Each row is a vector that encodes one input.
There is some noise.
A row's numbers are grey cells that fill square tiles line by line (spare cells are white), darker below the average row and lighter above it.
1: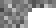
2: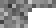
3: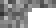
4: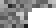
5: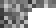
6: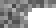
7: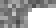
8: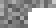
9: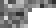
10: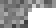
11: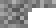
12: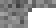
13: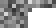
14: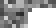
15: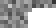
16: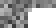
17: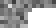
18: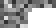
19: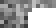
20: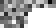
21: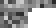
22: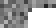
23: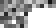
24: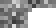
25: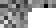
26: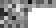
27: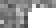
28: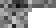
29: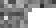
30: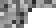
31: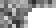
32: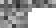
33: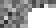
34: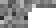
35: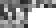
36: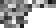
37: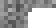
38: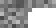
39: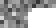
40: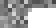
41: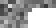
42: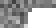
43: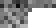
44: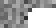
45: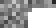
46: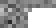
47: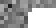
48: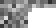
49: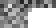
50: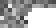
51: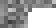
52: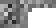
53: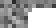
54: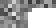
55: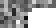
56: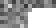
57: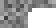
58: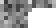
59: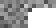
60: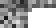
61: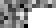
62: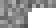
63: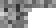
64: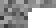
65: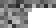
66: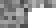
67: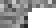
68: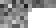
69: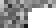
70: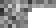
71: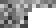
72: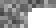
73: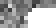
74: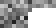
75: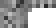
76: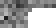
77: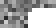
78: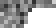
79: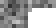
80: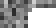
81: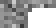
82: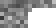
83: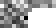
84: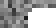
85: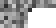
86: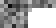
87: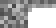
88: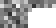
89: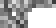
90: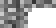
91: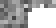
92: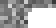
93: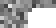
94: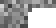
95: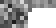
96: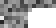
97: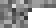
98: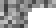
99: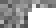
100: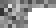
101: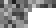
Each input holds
a list of up to two points on a 7-point line.
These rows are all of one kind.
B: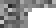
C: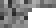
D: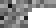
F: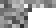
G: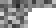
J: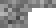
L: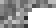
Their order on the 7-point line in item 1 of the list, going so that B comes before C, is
F, D, J, B, G, L, C.
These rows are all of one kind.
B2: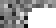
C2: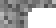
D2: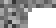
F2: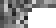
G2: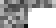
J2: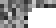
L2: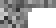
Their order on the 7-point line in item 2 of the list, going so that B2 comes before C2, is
B2, J2, D2, L2, G2, C2, F2.
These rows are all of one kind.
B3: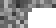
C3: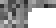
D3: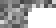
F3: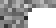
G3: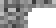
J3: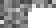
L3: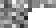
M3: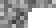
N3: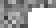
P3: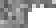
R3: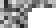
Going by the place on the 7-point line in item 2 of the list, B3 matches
D3 and J3.
